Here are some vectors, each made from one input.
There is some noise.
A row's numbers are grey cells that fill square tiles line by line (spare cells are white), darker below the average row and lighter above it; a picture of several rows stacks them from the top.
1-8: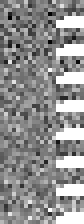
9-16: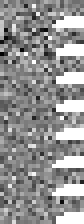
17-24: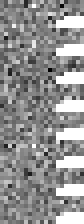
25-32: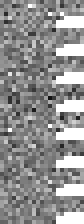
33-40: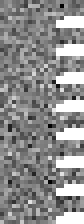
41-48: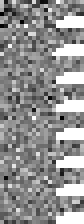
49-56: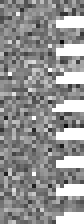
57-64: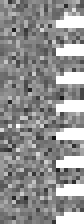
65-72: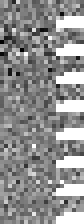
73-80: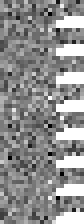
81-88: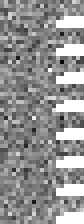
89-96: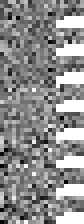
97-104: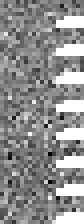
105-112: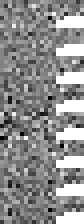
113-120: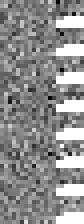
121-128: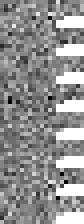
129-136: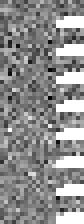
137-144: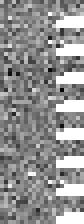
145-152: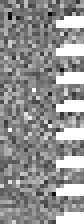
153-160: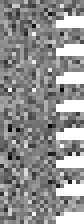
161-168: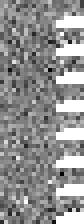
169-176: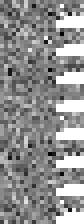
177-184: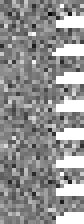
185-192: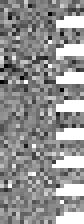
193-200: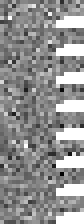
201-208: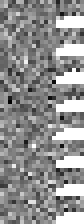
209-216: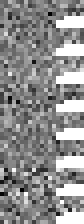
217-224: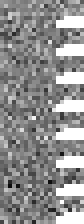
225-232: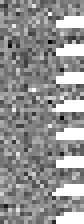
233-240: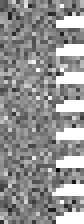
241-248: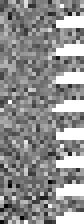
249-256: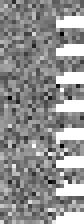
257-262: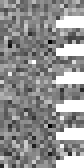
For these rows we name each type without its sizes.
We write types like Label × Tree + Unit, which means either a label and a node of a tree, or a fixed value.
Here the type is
List(Line × Line).
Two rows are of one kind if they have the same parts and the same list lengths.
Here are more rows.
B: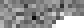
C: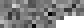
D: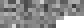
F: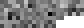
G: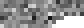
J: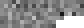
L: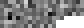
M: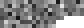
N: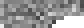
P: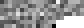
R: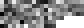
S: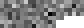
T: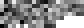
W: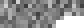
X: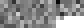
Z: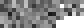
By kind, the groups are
B, G, N
C, F, L, M, S, Z
D, J, P, W, X
R, T

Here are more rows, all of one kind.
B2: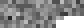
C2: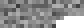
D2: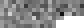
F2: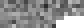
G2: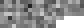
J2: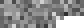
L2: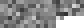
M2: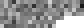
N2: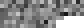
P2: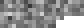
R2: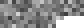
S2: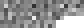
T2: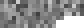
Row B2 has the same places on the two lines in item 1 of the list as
J2, L2 and R2.
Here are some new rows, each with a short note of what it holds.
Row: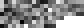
the empty list
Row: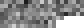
a list of two items
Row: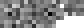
a list of one item
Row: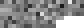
a list of two items
